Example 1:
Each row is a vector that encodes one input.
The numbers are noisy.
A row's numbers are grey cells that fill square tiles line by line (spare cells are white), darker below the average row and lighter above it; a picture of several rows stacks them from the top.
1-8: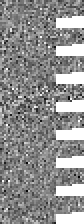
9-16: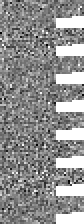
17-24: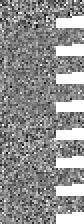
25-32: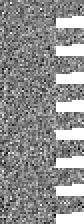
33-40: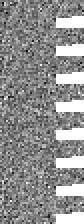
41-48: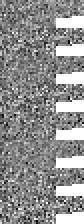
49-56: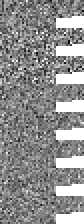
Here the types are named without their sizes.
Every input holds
a list of points on a line.
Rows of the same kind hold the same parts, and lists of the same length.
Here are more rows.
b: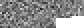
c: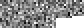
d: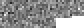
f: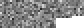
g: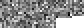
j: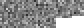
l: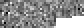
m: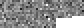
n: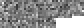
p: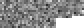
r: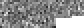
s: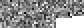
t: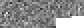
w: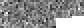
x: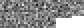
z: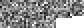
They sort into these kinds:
b, d, f, j, n, p, r, t, w, x
c, g, s, z
l, m

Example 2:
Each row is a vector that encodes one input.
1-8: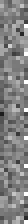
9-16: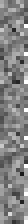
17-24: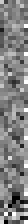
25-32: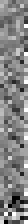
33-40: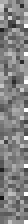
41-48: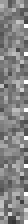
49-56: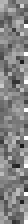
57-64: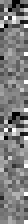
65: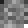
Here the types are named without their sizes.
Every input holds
a list of points on a line.
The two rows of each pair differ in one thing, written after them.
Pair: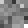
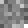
the place on the line in item 2 of the list
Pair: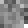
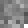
the place on the line in item 1 of the list
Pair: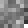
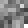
the place on the line in item 2 of the list
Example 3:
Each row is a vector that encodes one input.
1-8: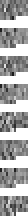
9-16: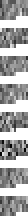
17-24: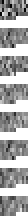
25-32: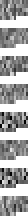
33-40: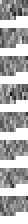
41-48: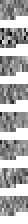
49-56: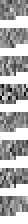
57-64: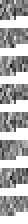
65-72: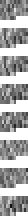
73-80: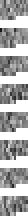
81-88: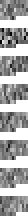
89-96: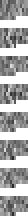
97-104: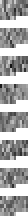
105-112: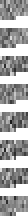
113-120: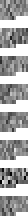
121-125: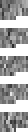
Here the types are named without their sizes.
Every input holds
a list of points on a line.
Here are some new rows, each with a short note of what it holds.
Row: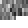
a list of one item
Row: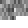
a list of two items
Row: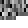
the empty list
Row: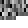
the empty list
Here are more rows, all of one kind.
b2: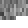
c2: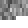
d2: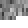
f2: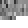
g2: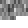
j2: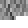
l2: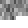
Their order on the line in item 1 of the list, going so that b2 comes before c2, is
j2, l2, g2, b2, c2, d2, f2.
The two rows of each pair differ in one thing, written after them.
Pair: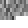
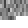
the place on the line in item 2 of the list
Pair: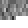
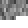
the place on the line in item 2 of the list
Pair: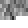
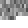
the place on the line in item 2 of the list
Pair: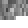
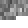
the place on the line in item 2 of the list
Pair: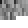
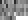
the place on the line in item 2 of the list
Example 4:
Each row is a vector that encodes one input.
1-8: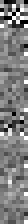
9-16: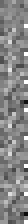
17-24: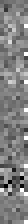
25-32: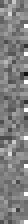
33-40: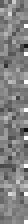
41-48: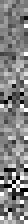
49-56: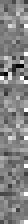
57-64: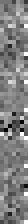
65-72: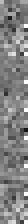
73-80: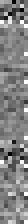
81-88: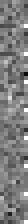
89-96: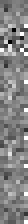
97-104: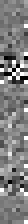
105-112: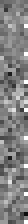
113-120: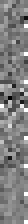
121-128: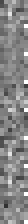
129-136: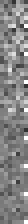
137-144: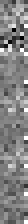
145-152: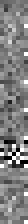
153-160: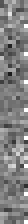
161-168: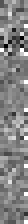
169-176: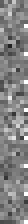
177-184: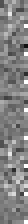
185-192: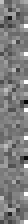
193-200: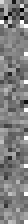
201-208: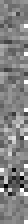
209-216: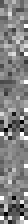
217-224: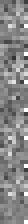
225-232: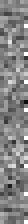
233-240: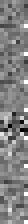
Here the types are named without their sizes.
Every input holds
either a fixed value, or a node of a tree and a true/false value.
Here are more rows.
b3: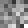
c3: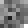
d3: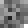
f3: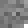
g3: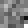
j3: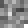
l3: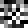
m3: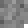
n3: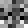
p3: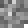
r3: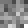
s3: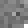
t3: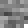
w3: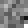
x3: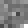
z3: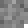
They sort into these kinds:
b3, c3, d3, f3, g3, j3, m3, n3, p3, r3, s3, t3, w3, x3, z3
l3

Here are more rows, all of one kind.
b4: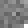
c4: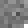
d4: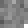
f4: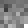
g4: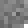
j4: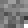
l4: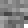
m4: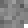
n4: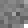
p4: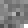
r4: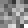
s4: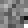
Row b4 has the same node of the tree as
c4, g4 and n4.
